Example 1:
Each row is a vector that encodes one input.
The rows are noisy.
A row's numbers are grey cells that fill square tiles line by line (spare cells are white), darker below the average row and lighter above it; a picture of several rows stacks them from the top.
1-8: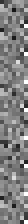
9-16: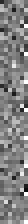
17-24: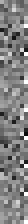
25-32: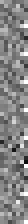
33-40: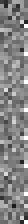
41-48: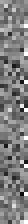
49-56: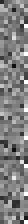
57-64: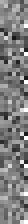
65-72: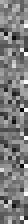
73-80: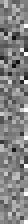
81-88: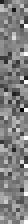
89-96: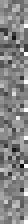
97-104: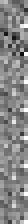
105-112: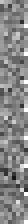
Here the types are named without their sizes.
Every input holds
a label and a true/false value.
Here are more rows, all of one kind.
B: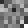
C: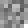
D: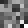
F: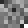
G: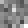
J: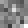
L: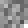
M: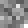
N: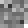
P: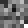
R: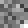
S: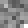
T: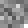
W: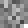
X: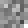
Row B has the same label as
C, F, L and X.
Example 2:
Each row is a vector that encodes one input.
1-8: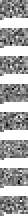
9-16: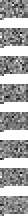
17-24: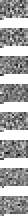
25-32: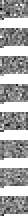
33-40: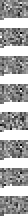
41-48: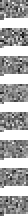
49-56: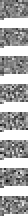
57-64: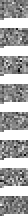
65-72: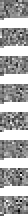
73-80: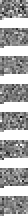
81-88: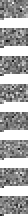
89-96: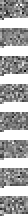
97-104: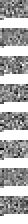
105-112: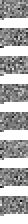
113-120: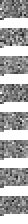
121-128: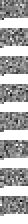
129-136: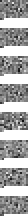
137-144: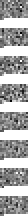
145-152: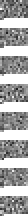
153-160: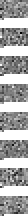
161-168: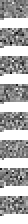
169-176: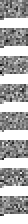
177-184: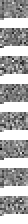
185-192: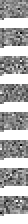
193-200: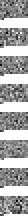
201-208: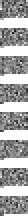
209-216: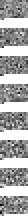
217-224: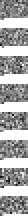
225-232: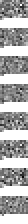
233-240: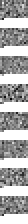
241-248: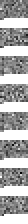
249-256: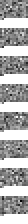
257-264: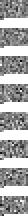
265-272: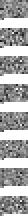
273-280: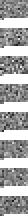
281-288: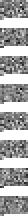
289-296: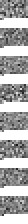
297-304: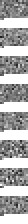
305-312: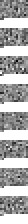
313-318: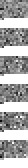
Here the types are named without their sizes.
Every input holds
either a point on a circle, or a fixed value, or four true/false values.
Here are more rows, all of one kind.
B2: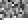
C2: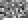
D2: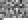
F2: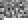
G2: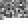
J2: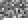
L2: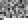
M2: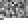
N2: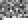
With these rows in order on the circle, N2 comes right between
B2 and L2.
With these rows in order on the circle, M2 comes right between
G2 and L2.
